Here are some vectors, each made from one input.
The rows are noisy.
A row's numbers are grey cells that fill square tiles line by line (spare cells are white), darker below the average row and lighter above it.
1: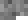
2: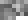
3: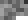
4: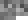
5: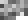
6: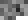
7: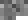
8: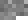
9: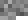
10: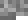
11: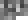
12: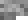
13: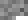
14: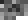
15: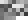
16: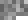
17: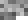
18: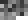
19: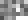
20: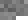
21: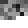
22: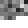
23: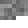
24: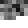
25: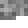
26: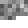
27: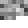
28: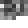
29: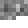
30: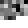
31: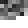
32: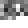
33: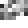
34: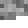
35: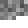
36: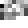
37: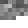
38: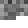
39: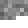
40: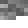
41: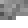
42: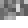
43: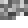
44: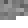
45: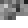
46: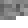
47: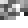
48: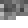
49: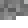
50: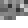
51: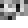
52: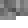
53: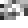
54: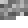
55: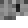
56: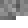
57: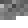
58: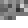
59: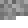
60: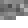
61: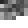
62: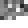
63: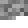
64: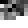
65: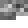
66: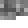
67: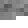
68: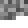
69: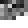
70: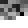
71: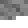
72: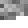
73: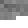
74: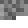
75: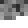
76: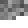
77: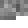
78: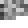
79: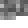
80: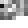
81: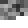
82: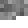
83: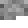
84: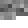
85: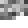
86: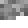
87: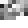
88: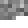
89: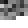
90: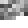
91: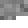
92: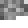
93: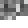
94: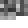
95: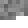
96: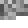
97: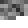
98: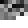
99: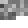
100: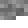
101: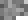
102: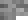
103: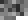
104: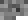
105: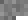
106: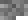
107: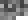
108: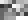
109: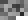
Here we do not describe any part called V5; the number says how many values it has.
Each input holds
one of 7 labels, together with either a node of an 8-node tree, or a value of V5.
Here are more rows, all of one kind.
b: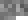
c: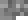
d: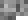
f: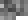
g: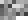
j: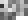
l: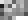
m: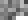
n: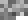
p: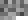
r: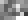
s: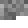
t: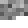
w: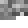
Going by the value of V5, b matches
c, d and w.
